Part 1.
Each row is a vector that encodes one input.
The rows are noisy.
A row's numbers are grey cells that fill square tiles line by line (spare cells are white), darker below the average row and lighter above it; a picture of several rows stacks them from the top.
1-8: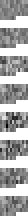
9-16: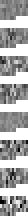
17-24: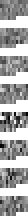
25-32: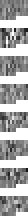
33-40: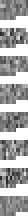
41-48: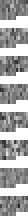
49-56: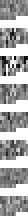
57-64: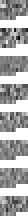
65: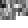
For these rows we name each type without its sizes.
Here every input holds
a point on a line.
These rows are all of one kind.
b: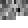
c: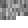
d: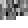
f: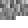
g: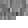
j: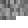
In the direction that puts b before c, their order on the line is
b, j, c, f, g, d.
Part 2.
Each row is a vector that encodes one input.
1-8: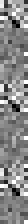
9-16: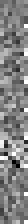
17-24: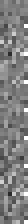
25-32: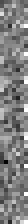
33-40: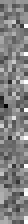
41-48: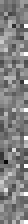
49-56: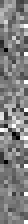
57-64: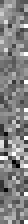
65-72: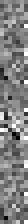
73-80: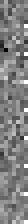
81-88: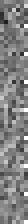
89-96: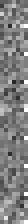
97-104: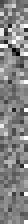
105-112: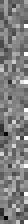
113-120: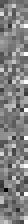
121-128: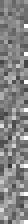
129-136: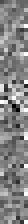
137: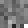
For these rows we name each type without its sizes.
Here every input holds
either a fixed value, or a node of a tree.
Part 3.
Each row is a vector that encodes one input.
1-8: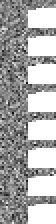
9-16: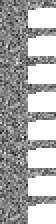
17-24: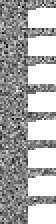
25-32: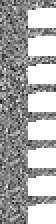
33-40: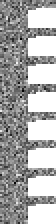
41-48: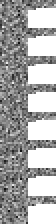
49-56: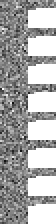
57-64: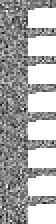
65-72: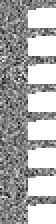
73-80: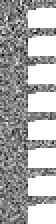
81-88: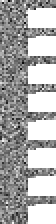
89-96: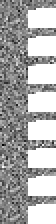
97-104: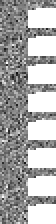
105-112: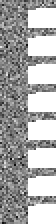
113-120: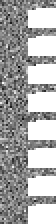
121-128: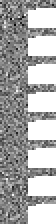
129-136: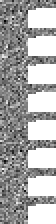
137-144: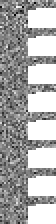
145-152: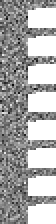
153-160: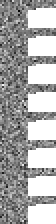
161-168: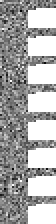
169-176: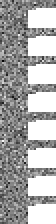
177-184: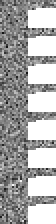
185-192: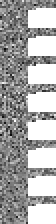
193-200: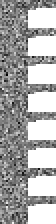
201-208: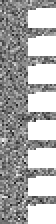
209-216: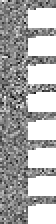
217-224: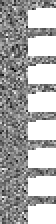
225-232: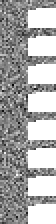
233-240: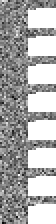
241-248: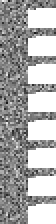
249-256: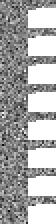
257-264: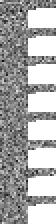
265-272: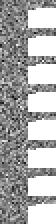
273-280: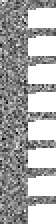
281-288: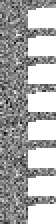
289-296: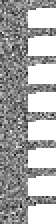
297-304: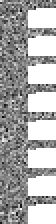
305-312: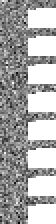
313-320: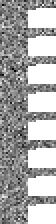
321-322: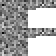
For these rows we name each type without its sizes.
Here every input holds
a label.
